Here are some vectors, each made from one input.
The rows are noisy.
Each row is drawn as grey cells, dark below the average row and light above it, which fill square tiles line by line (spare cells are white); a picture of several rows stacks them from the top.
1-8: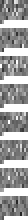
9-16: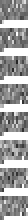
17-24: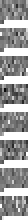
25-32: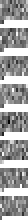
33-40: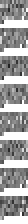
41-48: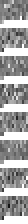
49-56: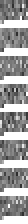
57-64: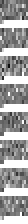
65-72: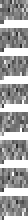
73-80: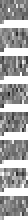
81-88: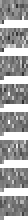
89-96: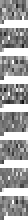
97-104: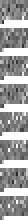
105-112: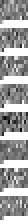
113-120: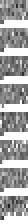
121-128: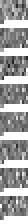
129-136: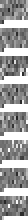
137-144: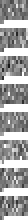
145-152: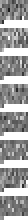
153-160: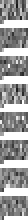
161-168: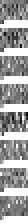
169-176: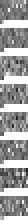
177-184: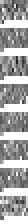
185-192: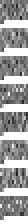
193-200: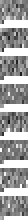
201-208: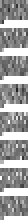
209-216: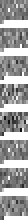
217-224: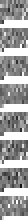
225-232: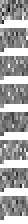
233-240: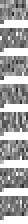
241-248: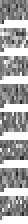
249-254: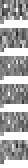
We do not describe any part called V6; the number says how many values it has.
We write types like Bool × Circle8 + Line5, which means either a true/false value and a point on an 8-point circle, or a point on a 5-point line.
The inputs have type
Bool × Label7 × V6 + List2(Line7).
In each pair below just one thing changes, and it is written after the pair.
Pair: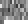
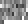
the value of V6
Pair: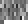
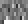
the true/false value
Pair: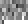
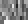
the value of V6
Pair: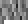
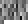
the true/false value
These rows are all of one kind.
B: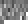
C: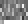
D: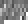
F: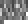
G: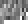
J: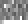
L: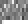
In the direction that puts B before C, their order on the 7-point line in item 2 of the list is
F, L, J, G, B, D, C.
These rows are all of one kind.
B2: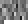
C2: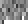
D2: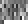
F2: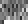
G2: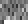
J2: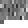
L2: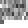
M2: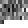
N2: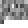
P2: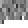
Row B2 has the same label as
D2, F2, L2 and M2.
